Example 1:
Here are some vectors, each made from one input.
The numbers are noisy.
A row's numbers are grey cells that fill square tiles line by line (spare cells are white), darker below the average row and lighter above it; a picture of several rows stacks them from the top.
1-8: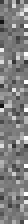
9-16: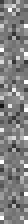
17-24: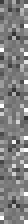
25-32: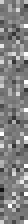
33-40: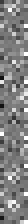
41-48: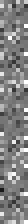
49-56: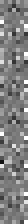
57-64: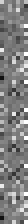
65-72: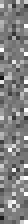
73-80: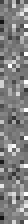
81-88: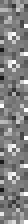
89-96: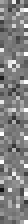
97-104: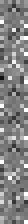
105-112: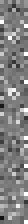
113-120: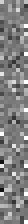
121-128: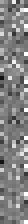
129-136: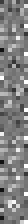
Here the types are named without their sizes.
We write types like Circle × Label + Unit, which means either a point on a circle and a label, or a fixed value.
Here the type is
Bool × Bool × Bool × Bool.
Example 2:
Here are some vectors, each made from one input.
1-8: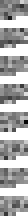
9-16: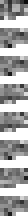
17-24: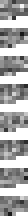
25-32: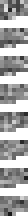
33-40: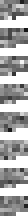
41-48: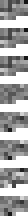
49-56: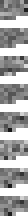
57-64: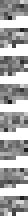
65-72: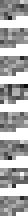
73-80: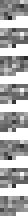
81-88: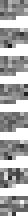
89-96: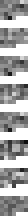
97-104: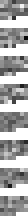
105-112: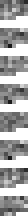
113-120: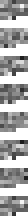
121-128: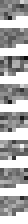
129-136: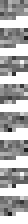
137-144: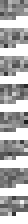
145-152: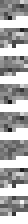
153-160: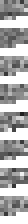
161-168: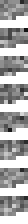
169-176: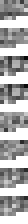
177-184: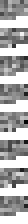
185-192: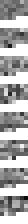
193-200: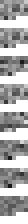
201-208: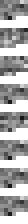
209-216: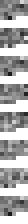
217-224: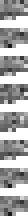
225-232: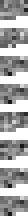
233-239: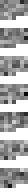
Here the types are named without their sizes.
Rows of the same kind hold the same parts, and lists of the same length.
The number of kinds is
2.
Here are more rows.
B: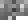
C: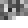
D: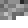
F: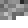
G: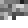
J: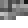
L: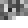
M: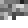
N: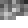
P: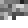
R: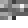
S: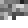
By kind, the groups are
B, D, F, G, J, M, N, P, R, S
C, L

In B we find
four true/false values.
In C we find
a fixed value.
